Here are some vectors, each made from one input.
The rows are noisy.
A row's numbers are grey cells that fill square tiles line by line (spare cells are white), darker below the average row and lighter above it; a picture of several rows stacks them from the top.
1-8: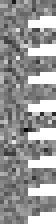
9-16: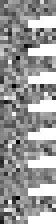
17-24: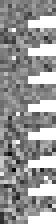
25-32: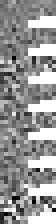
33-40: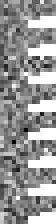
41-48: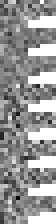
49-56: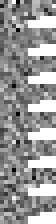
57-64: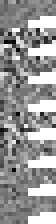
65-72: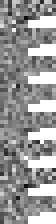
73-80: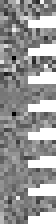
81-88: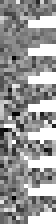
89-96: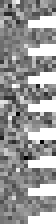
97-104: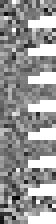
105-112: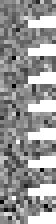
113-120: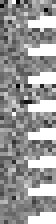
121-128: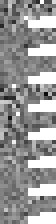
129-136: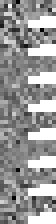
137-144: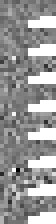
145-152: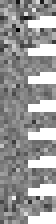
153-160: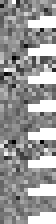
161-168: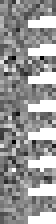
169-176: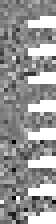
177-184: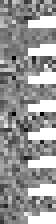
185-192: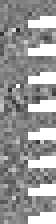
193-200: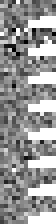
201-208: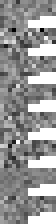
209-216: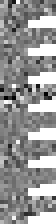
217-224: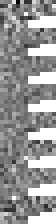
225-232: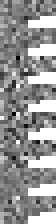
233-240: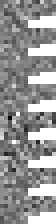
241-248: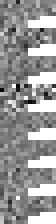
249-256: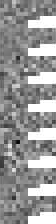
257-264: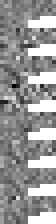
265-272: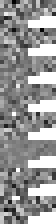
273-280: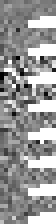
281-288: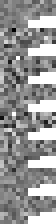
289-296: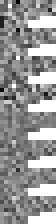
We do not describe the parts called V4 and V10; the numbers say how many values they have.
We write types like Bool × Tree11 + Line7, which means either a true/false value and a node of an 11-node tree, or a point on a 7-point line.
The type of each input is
Line7 × List2(V4) + List2(Line9) × V10.
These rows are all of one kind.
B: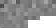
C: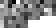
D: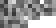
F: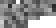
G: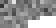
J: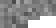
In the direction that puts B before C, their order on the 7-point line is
D, B, J, C, F, G.
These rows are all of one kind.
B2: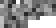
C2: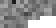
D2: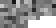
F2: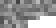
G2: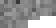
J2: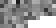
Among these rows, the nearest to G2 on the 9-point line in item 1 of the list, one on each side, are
C2 and D2.
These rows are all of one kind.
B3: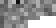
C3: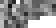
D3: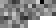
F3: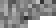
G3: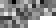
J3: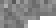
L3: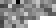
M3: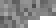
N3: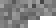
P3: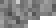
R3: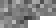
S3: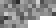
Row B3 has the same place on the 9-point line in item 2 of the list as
F3, J3 and S3.
